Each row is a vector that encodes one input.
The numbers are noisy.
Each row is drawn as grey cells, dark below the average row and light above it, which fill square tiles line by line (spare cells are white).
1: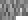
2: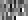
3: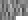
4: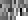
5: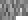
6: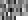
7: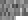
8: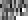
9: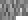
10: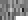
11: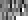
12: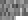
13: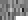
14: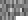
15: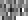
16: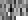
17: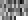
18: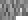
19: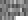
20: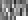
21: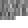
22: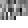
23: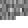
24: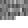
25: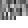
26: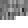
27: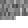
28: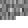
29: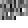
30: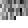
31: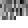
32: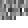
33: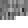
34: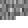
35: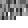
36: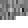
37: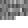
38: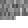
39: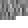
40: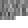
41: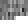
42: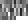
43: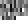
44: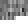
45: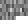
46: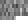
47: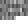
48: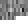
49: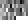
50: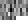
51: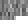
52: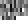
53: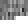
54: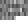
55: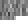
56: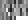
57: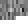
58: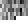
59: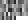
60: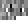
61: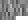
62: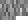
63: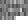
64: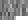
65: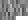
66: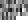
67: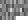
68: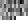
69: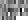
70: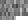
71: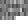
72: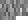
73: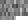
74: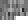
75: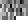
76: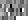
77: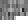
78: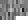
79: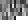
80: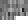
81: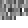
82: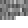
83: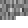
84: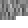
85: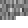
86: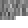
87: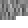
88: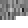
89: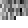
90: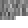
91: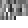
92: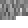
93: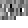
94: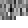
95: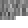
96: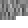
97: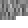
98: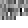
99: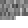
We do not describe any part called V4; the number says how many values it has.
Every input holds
either one of 5 labels and two values of V4, or three true/false values.
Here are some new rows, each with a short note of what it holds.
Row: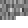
three true/false values
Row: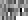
one of 5 labels and two values of V4
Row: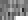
three true/false values
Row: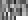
one of 5 labels and two values of V4
